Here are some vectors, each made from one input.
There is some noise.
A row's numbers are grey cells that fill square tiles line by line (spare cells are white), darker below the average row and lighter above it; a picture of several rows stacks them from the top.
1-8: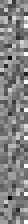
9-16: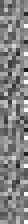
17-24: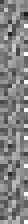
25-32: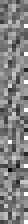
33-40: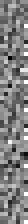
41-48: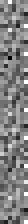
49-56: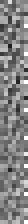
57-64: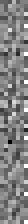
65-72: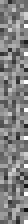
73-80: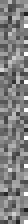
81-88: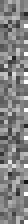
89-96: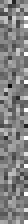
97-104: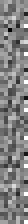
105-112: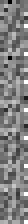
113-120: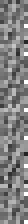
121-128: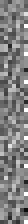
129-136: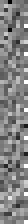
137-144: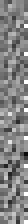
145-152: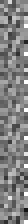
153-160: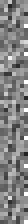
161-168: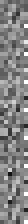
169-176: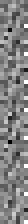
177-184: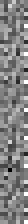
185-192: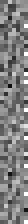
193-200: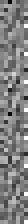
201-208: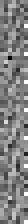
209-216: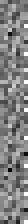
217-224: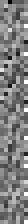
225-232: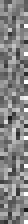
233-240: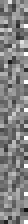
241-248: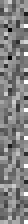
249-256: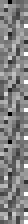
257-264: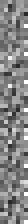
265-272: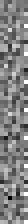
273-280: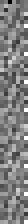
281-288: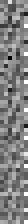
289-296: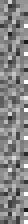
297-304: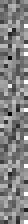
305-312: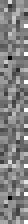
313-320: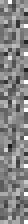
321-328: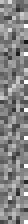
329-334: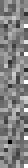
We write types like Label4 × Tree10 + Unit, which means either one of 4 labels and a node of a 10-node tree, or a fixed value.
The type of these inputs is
Line9 × Tree16 + List3(Line5).
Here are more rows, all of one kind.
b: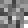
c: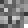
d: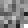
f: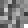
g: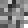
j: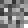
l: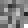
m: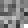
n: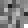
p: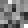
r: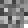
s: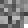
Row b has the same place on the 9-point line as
c, j, r and s.
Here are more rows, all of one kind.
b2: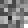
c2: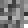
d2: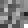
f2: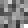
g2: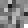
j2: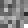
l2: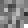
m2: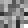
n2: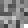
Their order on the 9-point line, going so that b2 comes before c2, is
b2, c2, d2, g2, l2, j2, n2, m2, f2.
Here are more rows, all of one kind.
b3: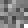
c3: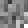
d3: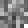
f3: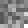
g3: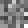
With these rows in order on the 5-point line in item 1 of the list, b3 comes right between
c3 and f3.
